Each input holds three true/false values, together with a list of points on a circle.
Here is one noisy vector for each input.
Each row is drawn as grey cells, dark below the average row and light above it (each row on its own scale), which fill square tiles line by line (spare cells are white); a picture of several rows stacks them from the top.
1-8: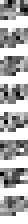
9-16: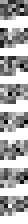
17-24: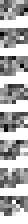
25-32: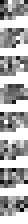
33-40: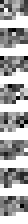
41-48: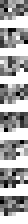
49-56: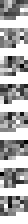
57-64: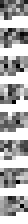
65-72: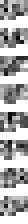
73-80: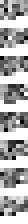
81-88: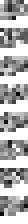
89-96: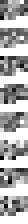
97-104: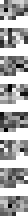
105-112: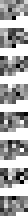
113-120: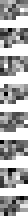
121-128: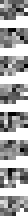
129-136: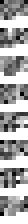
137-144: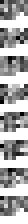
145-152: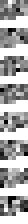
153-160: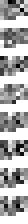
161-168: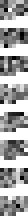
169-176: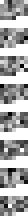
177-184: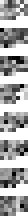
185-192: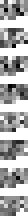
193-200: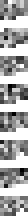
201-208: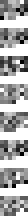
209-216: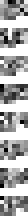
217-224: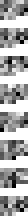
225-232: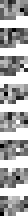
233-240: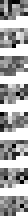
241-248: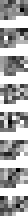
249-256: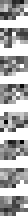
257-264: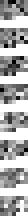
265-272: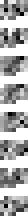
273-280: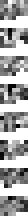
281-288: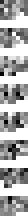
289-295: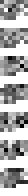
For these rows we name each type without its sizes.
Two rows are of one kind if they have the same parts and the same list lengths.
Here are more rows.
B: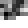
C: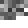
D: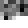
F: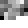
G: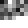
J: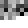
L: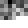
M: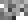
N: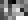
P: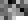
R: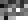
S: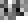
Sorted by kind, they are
B, L, N, R
C, D, M, P
F, G, J, S

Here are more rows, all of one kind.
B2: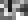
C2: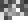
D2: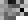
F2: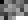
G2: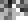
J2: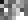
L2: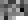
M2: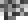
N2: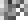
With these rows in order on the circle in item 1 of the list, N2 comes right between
B2 and G2.
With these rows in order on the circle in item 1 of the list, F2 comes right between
L2 and M2.
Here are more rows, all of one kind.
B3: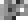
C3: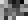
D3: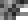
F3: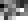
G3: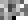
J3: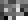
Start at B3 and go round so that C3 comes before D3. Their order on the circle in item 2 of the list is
B3, F3, C3, D3, G3, J3.
